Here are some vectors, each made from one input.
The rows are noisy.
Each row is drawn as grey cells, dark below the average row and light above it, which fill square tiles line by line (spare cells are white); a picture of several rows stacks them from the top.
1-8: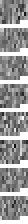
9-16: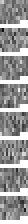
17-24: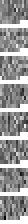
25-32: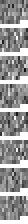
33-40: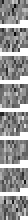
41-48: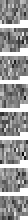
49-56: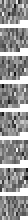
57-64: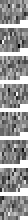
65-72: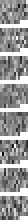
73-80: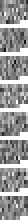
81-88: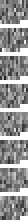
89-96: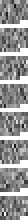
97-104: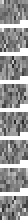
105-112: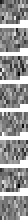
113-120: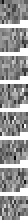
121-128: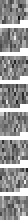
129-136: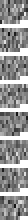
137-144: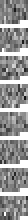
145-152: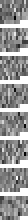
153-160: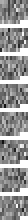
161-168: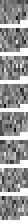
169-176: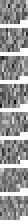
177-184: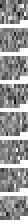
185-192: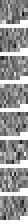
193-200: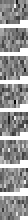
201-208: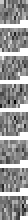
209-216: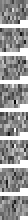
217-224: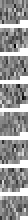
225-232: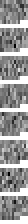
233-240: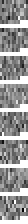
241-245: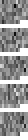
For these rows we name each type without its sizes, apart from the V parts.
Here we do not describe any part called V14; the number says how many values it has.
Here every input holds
a point on a line, together with either a point on a line, or a value of V14.
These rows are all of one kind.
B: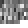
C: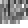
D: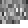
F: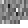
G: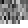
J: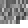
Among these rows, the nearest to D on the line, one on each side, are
B and F.
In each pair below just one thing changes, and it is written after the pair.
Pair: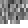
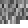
the value of V14
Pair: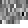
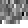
the place on the line
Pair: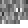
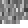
the value of V14
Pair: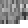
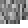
the value of V14
